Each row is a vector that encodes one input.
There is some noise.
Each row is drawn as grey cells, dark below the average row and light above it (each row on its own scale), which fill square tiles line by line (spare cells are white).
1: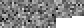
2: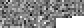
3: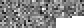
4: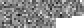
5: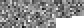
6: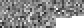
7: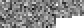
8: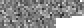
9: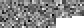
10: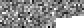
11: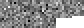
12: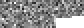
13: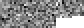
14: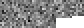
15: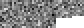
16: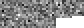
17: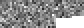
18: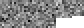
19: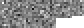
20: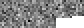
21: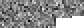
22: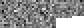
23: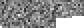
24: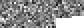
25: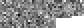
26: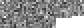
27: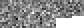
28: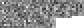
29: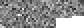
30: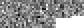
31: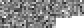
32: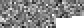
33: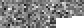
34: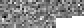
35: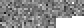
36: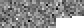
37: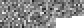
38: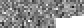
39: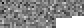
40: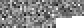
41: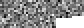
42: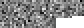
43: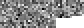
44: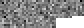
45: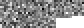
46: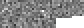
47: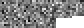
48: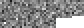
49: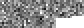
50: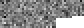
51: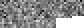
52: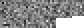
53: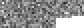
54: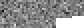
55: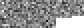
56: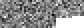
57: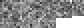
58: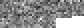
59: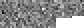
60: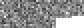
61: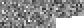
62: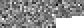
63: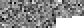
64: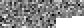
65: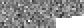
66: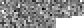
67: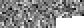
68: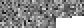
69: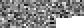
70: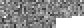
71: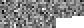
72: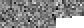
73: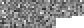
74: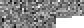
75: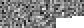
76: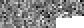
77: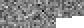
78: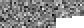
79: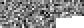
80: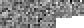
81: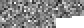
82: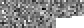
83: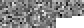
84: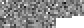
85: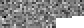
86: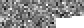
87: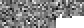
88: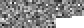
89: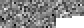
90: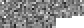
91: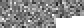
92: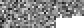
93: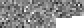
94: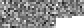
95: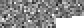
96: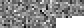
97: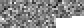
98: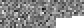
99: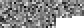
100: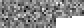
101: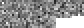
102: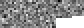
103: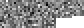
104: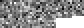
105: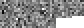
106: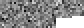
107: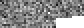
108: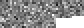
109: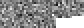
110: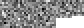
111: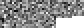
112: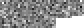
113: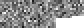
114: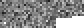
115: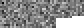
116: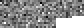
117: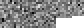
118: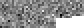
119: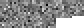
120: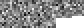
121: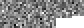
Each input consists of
a point on an 8-point circle, together with either a point on an 8-point circle, or four true/false values.
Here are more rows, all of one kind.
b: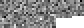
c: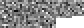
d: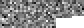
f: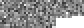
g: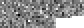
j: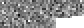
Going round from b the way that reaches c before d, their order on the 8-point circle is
b, c, d, g, j, f.
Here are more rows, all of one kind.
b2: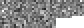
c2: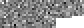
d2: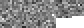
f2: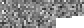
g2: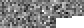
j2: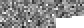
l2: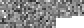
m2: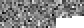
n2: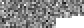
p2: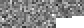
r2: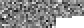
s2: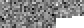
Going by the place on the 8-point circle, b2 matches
g2 and m2.
